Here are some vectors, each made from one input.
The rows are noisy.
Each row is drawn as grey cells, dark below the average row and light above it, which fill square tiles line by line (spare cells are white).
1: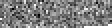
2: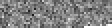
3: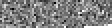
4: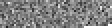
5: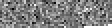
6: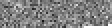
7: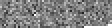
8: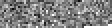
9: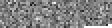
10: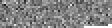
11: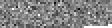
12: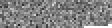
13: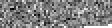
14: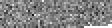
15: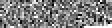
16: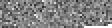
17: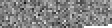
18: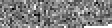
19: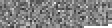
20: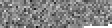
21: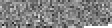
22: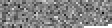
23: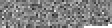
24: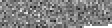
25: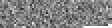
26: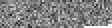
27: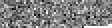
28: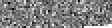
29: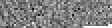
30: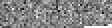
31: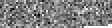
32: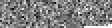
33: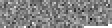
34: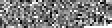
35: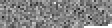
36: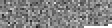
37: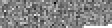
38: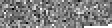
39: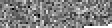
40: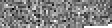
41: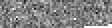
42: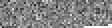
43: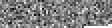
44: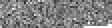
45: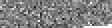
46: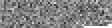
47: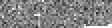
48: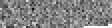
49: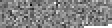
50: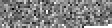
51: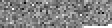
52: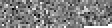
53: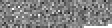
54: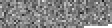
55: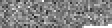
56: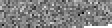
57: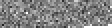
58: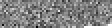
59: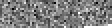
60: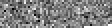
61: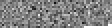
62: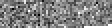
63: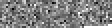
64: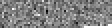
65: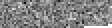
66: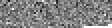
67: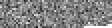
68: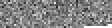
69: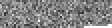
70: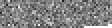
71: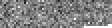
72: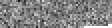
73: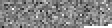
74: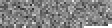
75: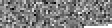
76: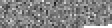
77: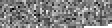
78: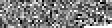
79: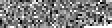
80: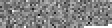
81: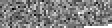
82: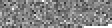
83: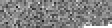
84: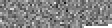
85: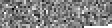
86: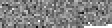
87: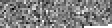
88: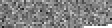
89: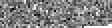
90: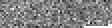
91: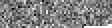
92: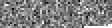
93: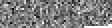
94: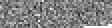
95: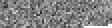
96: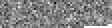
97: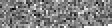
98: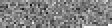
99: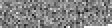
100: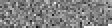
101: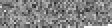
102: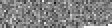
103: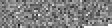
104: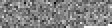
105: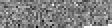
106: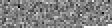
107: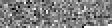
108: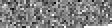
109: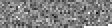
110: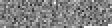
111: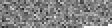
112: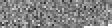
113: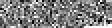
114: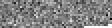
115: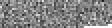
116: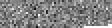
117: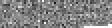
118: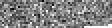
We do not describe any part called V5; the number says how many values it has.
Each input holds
a list of up to two items, each a true/false value and a value of V5.
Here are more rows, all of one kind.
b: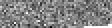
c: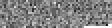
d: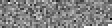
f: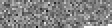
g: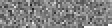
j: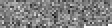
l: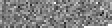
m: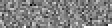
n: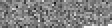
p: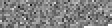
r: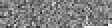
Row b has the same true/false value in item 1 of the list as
f, j and n.
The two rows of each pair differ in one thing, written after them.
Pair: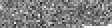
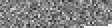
the value of V5 in item 1 of the list
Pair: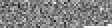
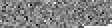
the value of V5 in item 2 of the list
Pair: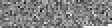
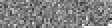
the true/false value in item 2 of the list
